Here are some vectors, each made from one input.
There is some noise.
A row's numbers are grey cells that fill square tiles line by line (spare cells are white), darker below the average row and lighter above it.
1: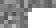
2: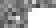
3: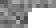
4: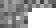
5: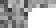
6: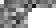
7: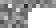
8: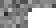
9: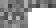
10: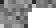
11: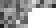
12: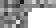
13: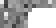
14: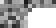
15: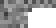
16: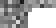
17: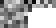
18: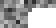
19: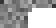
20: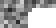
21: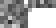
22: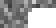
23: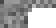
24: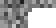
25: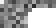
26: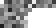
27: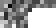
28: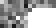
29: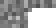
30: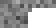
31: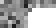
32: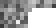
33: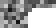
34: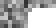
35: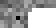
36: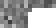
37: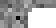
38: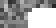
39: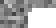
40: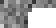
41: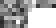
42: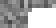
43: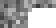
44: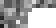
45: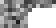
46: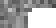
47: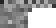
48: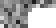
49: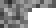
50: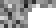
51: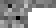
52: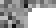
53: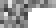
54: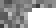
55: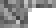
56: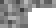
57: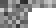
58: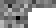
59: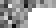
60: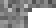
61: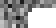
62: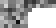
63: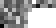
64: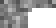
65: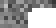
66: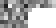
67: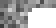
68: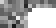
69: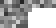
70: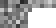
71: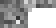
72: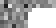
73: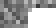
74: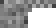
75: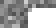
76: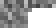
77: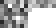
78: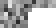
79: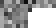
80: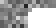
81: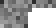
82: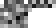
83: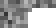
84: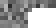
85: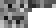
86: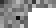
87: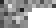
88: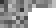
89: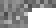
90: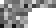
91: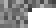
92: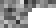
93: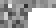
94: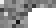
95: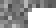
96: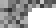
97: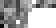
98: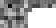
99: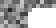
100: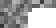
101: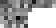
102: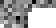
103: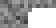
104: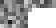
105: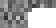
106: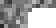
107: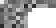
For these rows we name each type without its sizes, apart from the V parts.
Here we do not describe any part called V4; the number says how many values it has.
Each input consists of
a true/false value, together with either a point on a line, or a list of values of V4.
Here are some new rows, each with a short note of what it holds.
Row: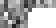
a point on a line and a true/false value
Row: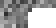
a true/false value, together with the empty list
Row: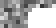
a point on a line and a true/false value
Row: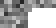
a true/false value, together with the empty list
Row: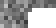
a true/false value, together with a list of one item
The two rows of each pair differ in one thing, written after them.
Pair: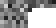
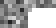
the value of V4 in item 1 of the list
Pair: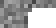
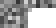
the value of V4 in item 2 of the list
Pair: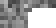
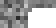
the true/false value
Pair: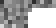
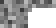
the value of V4 in item 2 of the list
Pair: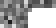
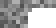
the true/false value
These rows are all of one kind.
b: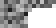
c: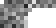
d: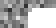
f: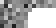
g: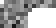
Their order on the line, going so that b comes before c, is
b, d, c, f, g.
